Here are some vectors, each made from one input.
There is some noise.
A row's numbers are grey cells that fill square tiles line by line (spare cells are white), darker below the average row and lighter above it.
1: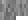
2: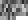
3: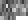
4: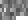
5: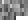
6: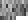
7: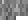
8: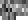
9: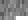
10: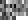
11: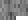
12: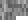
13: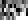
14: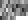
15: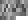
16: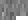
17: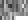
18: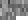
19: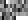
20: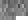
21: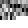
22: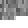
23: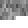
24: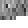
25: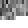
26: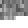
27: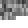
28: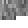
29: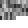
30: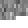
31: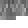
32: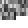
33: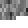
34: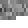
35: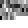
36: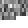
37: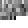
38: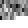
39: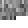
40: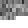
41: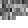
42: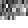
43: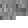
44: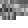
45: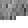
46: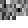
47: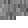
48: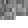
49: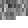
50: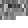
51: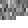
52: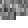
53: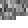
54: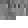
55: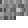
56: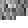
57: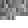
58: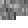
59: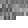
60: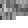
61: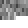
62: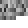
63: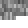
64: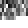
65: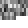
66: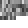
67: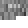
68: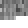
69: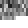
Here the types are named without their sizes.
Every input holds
either a fixed value, or a point on each of two lines and a true/false value.
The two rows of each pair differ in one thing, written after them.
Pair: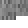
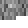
the true/false value
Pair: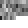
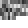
the place on one of the two lines
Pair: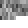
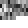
the true/false value
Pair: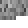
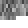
the true/false value
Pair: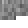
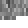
the place on one of the two lines
